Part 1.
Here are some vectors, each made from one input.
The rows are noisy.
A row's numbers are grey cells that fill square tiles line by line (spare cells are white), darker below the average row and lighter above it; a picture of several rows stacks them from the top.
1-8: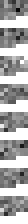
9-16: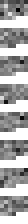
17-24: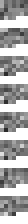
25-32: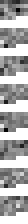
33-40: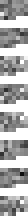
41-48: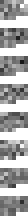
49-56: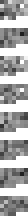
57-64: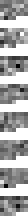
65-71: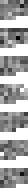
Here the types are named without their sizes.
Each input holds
a point on a line, together with either a fixed value, or four true/false values.
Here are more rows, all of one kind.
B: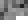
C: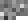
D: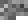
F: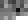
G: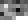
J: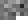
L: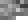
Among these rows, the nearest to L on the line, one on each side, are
B and C.
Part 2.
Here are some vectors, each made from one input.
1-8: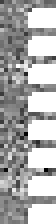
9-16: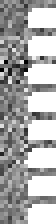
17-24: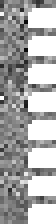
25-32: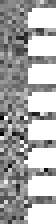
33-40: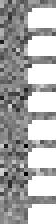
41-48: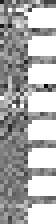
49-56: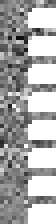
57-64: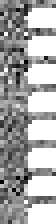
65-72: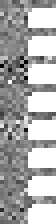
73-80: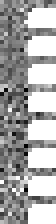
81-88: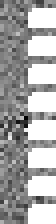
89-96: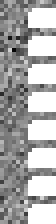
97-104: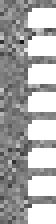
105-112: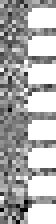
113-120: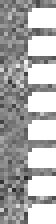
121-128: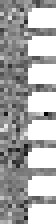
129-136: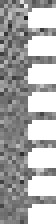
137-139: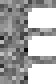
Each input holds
either a point on a 9-point circle and a true/false value, or a fixed value.
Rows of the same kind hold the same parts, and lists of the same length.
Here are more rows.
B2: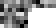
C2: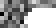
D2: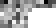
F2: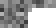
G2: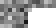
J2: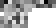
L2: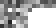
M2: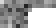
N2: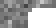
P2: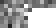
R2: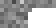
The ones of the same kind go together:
B2, C2, F2, G2, L2, M2, N2, P2, R2
D2, J2

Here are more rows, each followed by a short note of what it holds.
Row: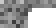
a point on a 9-point circle and a true/false value
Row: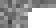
a point on a 9-point circle and a true/false value
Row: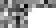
a fixed value
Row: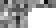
a fixed value
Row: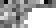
a fixed value
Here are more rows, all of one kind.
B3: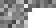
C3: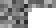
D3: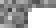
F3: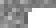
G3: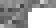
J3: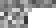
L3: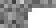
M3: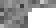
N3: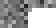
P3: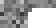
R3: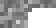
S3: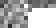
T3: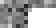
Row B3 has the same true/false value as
N3 and R3.
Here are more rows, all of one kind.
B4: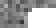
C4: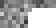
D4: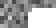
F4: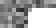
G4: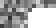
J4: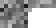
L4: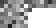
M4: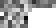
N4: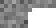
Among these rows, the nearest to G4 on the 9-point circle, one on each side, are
B4 and J4.
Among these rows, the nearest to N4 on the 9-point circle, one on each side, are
J4 and L4.
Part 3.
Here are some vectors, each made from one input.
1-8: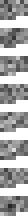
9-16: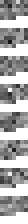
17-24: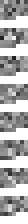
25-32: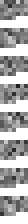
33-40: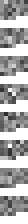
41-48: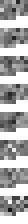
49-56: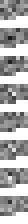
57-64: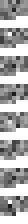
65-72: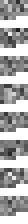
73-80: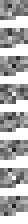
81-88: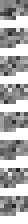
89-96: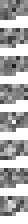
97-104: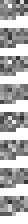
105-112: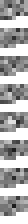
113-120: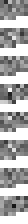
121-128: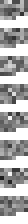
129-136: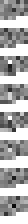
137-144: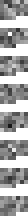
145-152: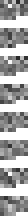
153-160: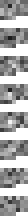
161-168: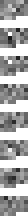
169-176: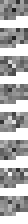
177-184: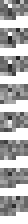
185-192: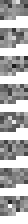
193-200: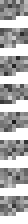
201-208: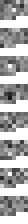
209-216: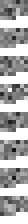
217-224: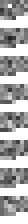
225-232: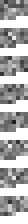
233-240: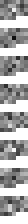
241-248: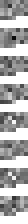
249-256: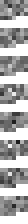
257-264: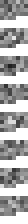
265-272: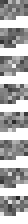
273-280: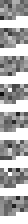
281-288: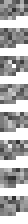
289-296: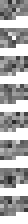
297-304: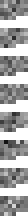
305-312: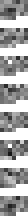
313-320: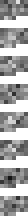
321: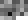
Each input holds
a point on a 6-point line and five true/false values.
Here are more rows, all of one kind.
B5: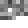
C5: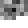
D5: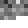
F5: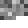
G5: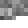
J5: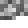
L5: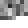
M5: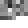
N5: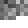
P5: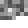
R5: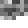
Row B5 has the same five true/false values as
J5, L5, M5 and P5.
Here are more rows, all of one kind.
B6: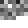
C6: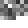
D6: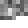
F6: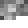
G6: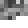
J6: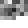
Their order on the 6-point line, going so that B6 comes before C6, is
B6, C6, F6, D6, G6, J6.
